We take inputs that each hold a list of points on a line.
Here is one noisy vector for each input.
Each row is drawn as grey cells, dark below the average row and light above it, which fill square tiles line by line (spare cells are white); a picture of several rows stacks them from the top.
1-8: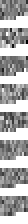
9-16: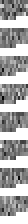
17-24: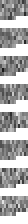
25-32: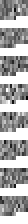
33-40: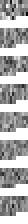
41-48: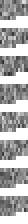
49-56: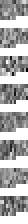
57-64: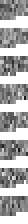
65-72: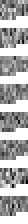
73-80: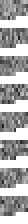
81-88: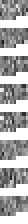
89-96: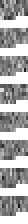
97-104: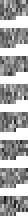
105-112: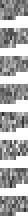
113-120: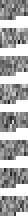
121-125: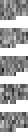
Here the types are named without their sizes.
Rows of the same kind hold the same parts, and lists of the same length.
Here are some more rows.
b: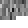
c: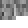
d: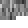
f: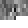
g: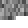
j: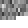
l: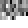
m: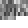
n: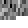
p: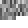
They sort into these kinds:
b, c, d, g
f, j, m, n, p
l

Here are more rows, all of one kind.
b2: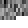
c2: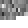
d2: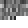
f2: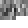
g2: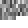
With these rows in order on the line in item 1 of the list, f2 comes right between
b2 and c2.
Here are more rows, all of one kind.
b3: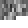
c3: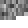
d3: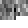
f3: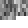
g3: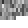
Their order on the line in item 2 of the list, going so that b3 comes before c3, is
d3, b3, c3, f3, g3.
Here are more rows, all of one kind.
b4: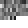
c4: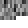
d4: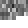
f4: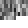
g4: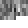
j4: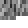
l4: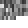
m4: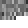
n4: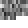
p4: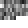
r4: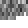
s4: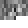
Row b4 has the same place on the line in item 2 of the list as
c4, m4 and s4.
